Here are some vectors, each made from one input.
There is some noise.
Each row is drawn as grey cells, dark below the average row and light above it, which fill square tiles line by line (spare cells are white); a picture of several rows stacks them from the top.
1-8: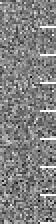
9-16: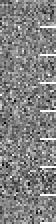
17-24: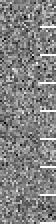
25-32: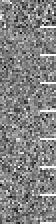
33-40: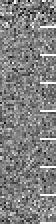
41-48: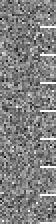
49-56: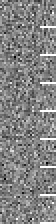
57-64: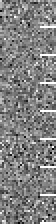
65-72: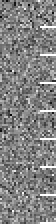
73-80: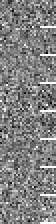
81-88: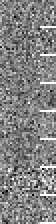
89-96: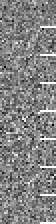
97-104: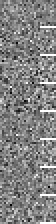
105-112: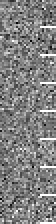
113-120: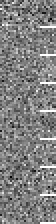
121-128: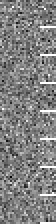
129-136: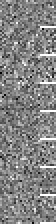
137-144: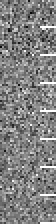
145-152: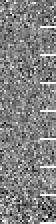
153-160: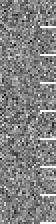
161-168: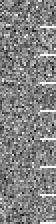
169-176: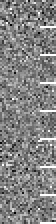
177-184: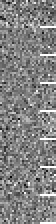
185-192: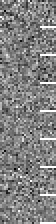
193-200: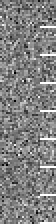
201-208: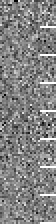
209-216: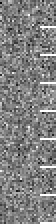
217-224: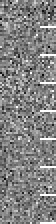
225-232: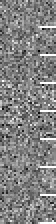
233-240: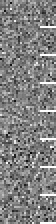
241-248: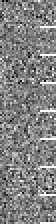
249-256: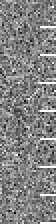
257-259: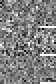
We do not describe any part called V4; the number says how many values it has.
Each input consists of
three true/false values and a value of V4, together with either a fixed value, or a point on a 3-point line and a point on a 6-point line.
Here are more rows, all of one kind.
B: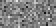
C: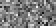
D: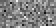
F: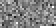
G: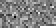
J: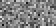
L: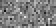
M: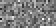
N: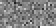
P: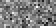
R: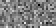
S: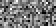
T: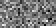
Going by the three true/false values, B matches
C and R.
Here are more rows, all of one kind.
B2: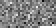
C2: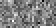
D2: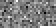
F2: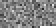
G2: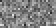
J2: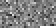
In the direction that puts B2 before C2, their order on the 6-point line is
B2, G2, D2, C2, F2, J2.
